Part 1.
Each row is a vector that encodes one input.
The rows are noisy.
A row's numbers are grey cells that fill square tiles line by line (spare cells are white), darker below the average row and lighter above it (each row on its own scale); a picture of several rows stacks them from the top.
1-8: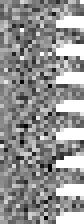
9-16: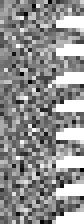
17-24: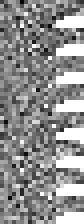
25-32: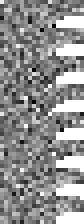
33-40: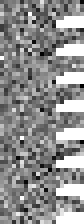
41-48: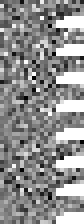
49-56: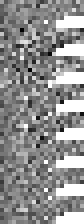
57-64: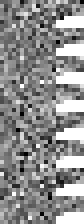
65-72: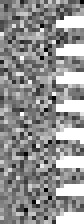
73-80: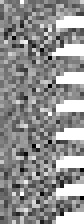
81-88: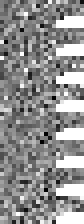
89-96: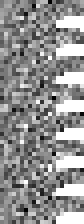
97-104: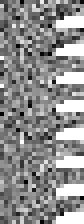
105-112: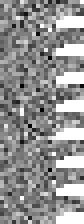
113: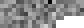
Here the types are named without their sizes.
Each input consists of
a true/false value, together with either a label, or a point on a line.
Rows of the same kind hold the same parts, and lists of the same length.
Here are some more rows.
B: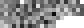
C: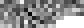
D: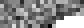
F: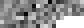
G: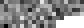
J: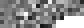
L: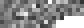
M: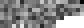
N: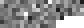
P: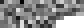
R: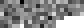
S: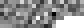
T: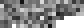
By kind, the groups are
B, C, J, L, N, S
D, F, G, M, P, R, T

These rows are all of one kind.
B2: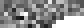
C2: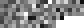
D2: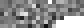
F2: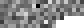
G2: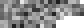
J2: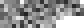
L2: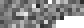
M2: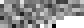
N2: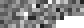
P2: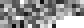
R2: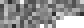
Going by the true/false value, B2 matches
D2 and G2.
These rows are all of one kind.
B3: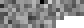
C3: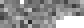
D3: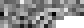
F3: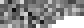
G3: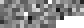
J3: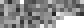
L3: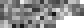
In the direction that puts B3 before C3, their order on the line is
G3, B3, L3, C3, D3, J3, F3.
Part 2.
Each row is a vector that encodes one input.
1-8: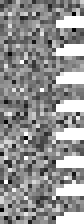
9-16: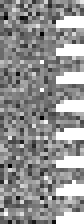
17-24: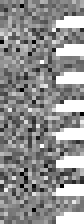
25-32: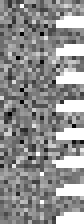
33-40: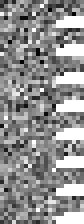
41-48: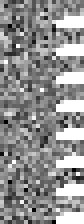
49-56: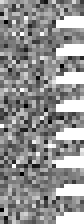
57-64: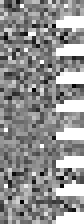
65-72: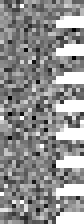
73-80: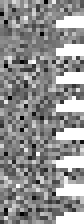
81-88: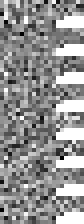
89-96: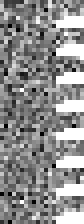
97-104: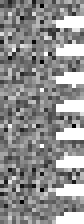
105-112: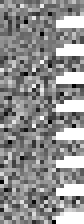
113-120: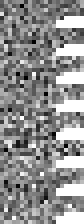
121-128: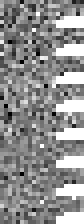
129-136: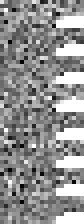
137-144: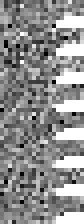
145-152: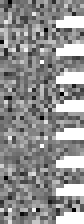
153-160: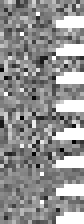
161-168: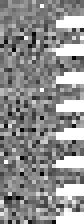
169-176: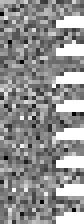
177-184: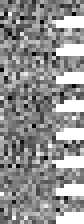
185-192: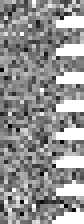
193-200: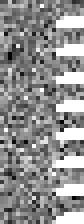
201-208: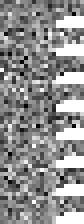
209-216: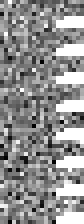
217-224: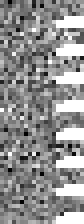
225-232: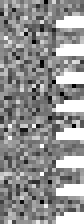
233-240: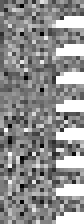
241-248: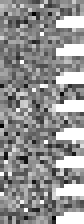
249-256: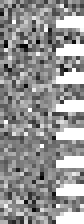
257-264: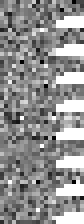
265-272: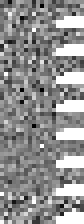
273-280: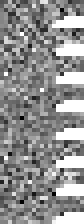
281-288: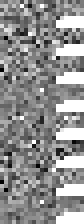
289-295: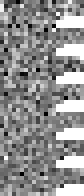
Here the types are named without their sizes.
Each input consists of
a node of a tree, together with a list of points on a line.
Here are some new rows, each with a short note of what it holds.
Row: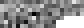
a node of a tree, together with a list of two items
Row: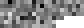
a node of a tree, together with the empty list
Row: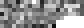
a node of a tree, together with a list of one item
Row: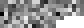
a node of a tree, together with a list of one item
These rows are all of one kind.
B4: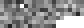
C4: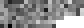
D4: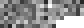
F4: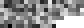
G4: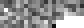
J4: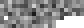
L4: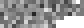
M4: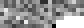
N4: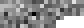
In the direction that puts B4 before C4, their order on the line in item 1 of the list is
L4, B4, J4, N4, C4, G4, M4, F4, D4.
